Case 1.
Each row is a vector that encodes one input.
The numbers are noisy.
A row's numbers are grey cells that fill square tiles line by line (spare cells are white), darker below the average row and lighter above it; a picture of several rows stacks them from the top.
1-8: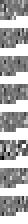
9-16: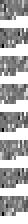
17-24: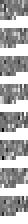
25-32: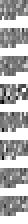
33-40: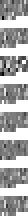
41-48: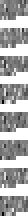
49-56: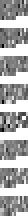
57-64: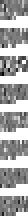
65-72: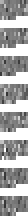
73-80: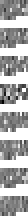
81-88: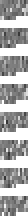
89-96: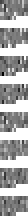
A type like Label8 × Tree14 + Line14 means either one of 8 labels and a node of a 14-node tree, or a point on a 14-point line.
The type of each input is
List2(Line6).
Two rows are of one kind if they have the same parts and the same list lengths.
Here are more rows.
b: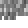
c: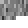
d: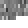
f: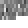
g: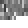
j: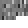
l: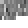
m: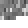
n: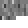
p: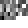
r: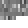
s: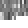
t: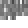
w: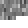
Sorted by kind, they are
b, c, d, f, l, m, r, s, t, w
g, j, n
p

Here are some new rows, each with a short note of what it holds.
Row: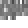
a list of two items
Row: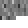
a list of one item
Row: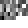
the empty list
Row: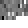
a list of one item
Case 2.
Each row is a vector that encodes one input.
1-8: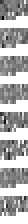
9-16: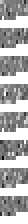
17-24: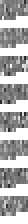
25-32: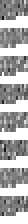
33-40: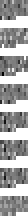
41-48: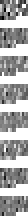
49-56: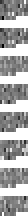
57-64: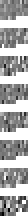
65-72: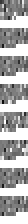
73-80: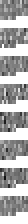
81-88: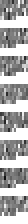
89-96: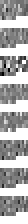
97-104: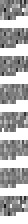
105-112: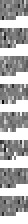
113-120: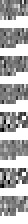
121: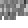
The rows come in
3 kinds.
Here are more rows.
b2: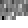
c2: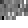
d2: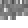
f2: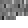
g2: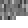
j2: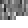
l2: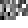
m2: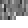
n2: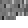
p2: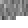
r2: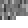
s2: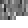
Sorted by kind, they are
b2, d2, p2
c2, f2, g2, j2, m2, n2, r2, s2
l2

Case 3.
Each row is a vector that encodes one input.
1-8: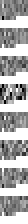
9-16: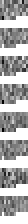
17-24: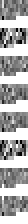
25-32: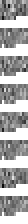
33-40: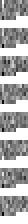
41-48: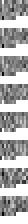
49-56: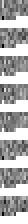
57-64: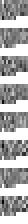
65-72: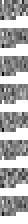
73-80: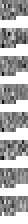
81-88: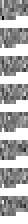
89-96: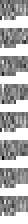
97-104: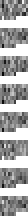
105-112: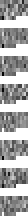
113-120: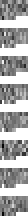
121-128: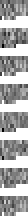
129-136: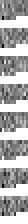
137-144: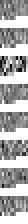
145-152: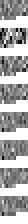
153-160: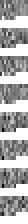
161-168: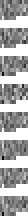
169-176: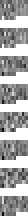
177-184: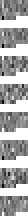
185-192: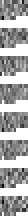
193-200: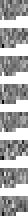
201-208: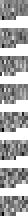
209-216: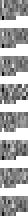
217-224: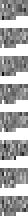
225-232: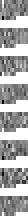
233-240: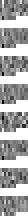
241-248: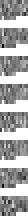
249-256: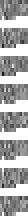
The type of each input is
List2(Line8).
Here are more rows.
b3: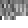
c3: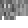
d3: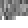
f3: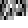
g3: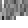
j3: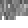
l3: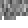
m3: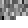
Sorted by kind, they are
b3, c3, d3, j3, l3
f3
g3, m3

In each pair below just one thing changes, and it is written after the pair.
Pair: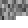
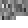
the place on the 8-point line in item 1 of the list
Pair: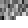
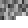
the place on the 8-point line in item 2 of the list
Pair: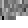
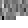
the place on the 8-point line in item 1 of the list
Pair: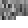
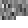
the place on the 8-point line in item 1 of the list
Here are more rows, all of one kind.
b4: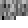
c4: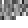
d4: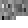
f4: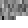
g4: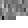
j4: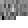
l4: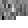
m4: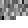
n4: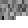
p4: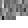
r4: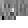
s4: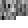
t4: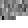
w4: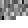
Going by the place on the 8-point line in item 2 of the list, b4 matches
m4, p4 and w4.
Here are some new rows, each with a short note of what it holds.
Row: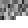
a list of two items
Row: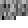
a list of two items
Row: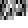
the empty list
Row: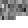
a list of two items
